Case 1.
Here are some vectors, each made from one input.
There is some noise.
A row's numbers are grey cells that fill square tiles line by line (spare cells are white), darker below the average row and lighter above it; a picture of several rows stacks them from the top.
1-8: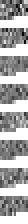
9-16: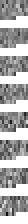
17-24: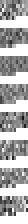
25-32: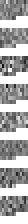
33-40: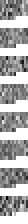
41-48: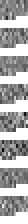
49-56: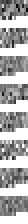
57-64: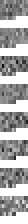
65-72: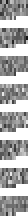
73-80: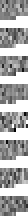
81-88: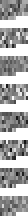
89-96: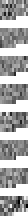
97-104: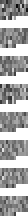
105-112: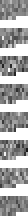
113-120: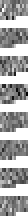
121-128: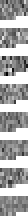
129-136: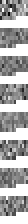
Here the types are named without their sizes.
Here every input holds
either a point on a line, or a node of a tree.
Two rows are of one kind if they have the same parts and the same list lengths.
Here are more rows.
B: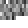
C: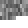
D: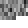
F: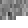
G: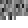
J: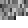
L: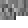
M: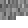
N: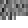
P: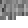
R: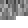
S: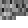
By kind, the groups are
B, C, D, F, G, J, L, M, N, P, S
R

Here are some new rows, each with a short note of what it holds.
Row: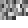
a point on a line
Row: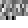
a point on a line
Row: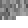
a point on a line
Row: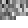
a point on a line
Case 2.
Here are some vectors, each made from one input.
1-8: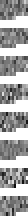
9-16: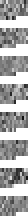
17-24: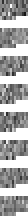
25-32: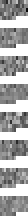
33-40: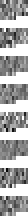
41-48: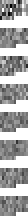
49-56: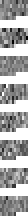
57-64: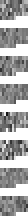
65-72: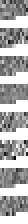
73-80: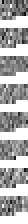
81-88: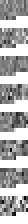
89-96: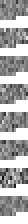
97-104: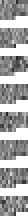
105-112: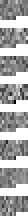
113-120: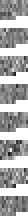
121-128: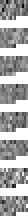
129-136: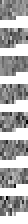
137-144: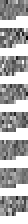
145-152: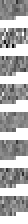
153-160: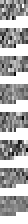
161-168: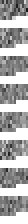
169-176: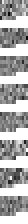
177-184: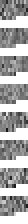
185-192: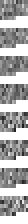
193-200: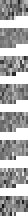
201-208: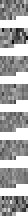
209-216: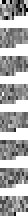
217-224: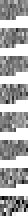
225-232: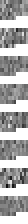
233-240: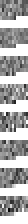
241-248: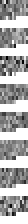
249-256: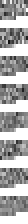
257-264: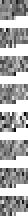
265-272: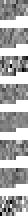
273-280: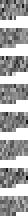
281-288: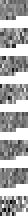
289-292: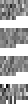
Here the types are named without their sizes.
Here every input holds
either a point on a line, or a node of a tree.
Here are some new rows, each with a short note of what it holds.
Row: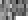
a node of a tree
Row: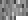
a point on a line
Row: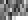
a node of a tree
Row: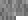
a point on a line
